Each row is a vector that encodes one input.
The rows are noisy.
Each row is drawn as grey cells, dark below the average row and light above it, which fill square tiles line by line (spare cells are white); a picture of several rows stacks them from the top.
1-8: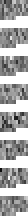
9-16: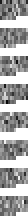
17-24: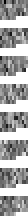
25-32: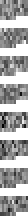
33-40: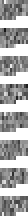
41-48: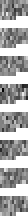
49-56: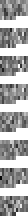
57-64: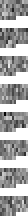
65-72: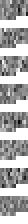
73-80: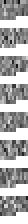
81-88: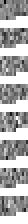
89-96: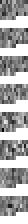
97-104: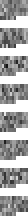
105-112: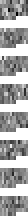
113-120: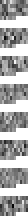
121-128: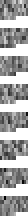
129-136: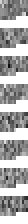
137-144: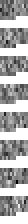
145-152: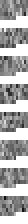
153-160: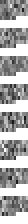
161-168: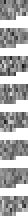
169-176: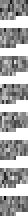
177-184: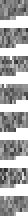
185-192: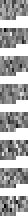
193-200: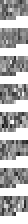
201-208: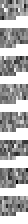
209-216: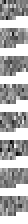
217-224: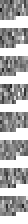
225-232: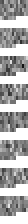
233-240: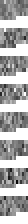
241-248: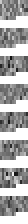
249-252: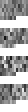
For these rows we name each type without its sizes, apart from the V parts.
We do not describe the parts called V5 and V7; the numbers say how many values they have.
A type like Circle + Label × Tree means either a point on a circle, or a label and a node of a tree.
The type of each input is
Bool × Label + (Circle + V7) × V5.
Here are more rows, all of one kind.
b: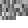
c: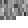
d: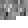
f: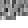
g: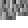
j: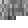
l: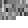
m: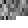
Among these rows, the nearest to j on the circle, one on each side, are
d and g.
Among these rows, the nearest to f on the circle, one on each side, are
b and g.
